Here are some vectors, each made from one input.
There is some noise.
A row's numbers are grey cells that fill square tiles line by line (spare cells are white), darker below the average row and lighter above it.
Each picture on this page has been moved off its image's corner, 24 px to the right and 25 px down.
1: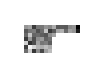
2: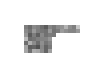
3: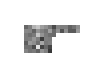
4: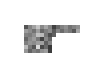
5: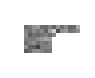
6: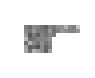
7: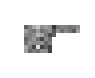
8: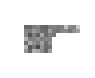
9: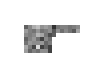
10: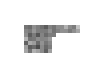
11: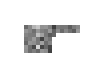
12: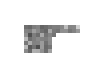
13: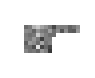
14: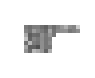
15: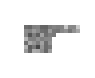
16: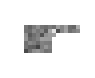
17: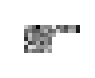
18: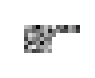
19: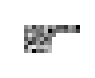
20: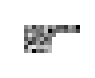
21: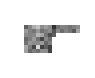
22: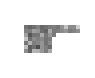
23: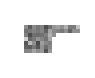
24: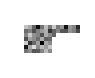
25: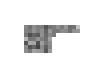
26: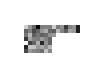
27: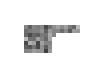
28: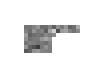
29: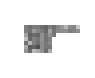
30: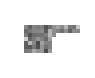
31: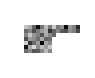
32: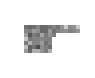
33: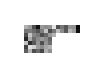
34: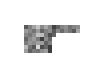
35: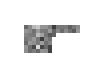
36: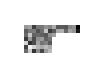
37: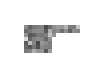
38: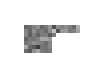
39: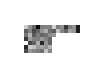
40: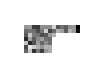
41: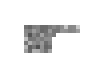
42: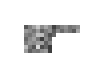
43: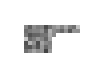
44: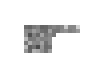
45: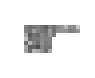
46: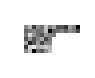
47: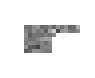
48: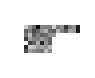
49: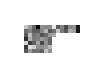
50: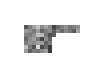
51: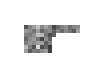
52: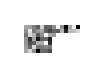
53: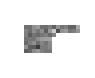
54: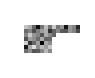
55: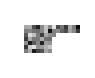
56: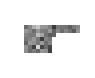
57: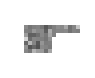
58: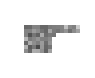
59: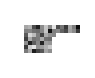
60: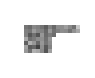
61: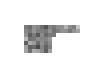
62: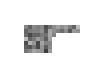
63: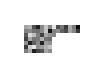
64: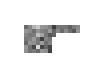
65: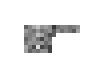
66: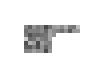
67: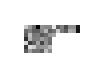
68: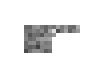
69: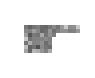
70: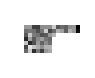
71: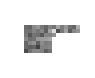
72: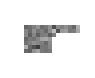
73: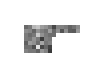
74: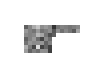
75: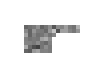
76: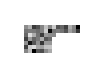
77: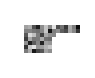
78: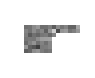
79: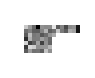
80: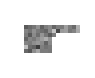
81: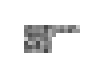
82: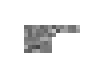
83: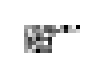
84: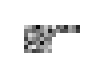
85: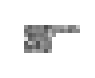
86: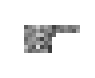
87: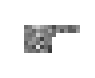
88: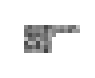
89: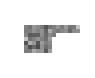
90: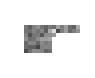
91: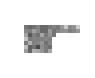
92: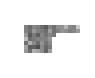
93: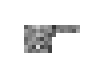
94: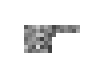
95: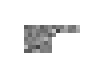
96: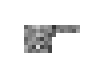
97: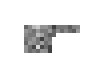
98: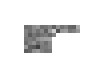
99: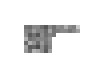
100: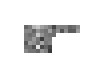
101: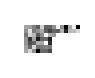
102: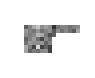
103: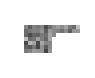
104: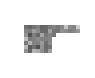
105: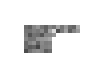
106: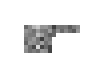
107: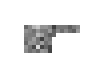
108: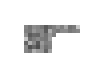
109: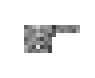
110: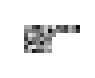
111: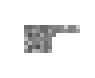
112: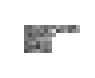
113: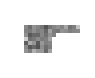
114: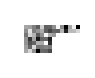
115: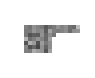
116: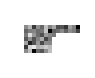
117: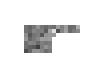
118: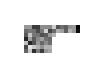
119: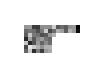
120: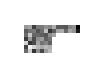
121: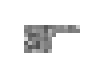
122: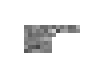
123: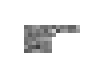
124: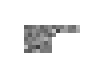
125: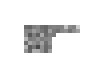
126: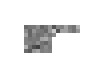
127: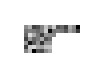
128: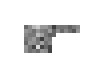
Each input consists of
either a point on a 5-point line and a true/false value, or a list of up to three points on a 4-point line.
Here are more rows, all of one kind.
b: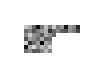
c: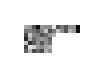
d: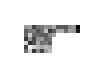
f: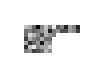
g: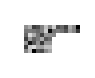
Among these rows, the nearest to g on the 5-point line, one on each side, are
c and d.
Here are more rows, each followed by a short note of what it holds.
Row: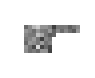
a list of one item
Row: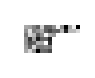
the empty list
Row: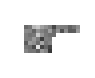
a list of one item
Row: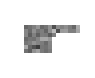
a list of two items
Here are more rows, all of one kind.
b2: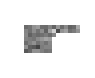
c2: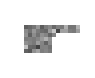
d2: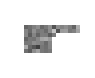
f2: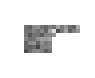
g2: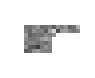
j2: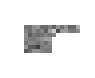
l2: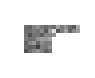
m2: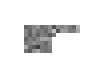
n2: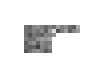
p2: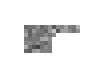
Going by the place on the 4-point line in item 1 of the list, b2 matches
g2 and j2.
